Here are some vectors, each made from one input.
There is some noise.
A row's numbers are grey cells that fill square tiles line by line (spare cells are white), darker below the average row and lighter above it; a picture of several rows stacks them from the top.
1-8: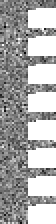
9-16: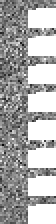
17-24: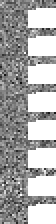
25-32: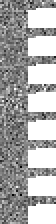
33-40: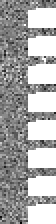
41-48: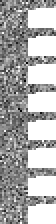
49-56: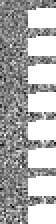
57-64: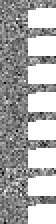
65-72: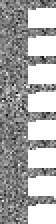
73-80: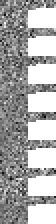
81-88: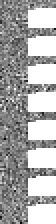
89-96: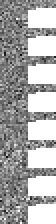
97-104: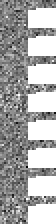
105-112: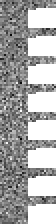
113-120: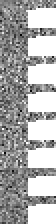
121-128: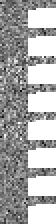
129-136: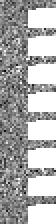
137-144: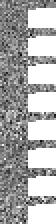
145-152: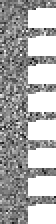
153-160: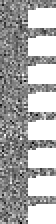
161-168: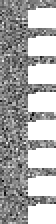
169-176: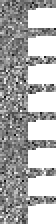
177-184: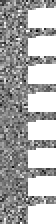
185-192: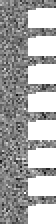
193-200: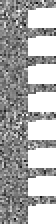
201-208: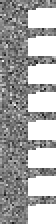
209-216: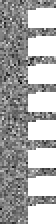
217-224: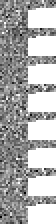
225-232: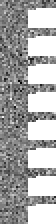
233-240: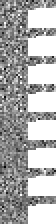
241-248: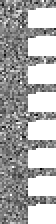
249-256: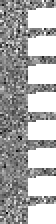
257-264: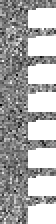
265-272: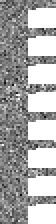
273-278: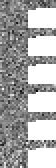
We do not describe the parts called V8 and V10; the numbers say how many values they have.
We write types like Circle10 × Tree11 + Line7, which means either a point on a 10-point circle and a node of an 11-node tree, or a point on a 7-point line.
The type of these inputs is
Bool × (Circle9 + V10) + V8.
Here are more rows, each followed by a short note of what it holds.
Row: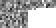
a value of V8
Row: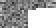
a point on a 9-point circle and a true/false value
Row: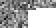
a point on a 9-point circle and a true/false value
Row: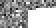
a value of V8
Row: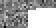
a true/false value and a value of V10
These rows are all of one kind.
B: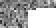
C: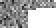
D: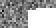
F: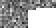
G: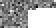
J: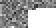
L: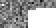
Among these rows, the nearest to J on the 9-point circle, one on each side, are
C and G.
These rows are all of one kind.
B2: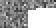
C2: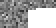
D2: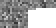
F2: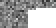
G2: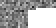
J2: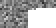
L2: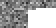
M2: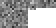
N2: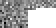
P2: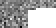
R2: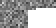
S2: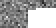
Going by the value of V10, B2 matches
N2 and P2.
